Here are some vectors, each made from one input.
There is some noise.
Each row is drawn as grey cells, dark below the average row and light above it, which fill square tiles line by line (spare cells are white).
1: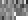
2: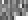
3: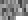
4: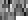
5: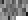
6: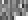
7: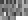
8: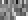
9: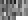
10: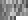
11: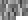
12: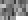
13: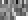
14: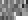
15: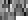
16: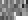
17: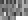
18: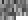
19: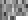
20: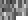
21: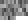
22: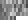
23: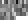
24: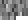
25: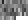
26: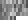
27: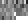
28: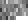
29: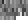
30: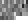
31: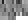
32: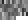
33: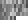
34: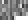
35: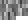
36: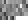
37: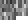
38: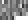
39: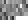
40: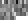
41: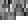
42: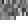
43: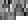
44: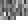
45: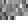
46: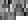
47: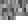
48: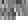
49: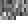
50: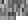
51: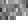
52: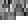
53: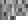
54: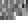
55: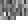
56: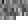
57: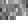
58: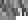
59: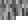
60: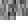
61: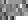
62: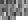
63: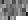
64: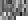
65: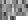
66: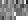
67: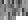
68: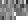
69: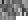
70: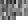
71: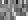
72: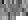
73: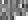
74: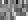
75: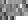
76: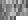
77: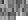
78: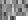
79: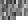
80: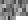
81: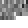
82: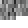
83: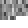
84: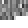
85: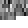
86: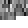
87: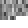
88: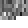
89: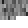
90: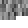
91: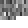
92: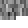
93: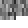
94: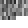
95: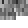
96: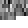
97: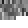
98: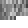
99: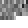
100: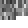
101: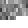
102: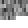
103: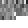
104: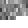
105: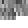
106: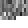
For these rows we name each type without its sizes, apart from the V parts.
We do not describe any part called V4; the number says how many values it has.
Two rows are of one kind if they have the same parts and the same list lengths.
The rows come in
4 kinds.
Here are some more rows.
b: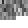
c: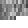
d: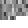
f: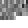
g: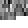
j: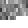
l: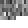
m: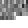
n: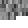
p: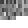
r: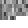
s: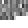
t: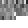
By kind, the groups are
b, n
c, d, f, j, m, r, s, t
g
l, p

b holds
a point on each of two circles and a value of V4.
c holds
three true/false values.
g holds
a fixed value.
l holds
a point on each of two lines.
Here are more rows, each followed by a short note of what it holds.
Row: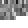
three true/false values
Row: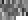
a point on each of two circles and a value of V4
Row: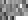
three true/false values
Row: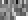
three true/false values
